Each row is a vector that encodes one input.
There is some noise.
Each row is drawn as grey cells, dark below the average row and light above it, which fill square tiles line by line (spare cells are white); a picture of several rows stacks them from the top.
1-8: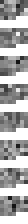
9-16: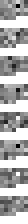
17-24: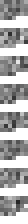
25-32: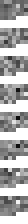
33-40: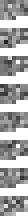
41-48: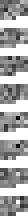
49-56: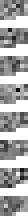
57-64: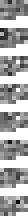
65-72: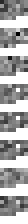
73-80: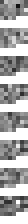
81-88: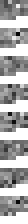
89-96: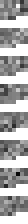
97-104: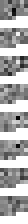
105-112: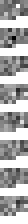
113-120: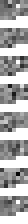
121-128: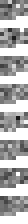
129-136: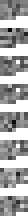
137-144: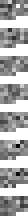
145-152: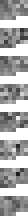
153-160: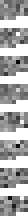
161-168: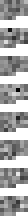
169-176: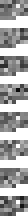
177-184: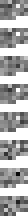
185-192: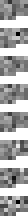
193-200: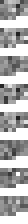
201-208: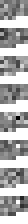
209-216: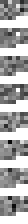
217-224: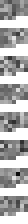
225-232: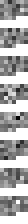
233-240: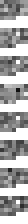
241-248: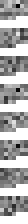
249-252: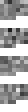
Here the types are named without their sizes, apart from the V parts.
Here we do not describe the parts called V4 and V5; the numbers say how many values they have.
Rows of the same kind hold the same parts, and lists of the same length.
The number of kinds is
5.
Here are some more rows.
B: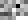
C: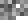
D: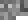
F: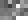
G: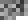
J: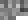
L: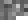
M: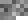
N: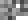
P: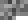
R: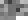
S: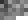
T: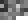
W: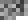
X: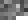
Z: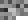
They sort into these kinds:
B, Z
C, F, L, M, S, T, X
D, J, N
G, W
P, R

